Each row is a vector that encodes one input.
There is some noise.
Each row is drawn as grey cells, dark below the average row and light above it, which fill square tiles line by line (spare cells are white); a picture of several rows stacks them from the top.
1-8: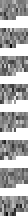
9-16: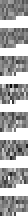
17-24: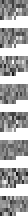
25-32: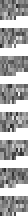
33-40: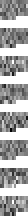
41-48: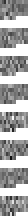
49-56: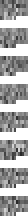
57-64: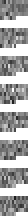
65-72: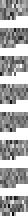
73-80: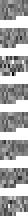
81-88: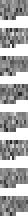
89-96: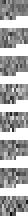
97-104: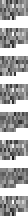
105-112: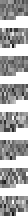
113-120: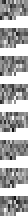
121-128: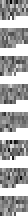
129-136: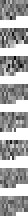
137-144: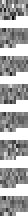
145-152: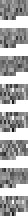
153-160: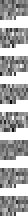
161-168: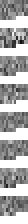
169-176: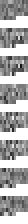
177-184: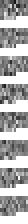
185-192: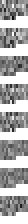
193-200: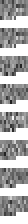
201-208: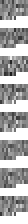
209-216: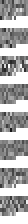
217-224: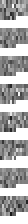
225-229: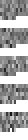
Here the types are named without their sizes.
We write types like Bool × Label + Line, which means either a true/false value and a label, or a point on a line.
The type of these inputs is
Line.
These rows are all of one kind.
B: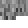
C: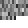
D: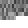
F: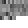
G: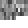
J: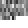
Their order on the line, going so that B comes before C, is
J, G, B, D, F, C.
